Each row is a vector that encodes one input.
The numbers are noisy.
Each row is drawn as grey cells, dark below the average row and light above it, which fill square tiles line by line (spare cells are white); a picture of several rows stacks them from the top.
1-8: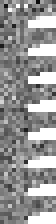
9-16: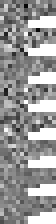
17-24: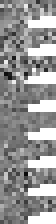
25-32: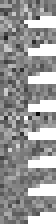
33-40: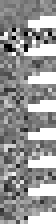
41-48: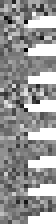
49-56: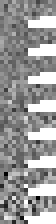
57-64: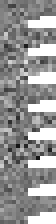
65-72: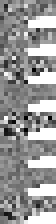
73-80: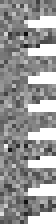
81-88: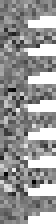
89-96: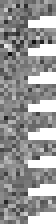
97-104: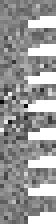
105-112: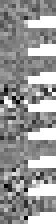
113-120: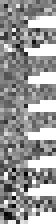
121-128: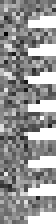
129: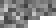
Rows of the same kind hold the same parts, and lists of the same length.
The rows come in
2 kinds.
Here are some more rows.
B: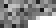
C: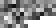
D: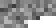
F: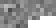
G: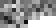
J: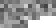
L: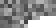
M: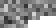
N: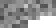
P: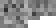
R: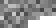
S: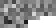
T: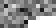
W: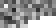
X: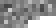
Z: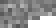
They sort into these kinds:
B, C, D, F, J, L, M, N, R, S, T, X, Z
G, P, W

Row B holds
a point on a 7-point line and a node of a 13-node tree.
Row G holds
a point on a 7-point line and a point on a 9-point line.
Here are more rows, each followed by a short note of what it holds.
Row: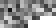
a point on a 7-point line and a node of a 13-node tree
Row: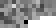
a point on a 7-point line and a point on a 9-point line
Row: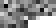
a point on a 7-point line and a point on a 9-point line
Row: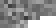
a point on a 7-point line and a node of a 13-node tree
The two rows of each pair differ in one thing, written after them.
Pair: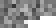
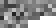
the node of the tree
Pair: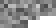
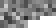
the node of the tree
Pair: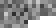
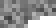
the node of the tree
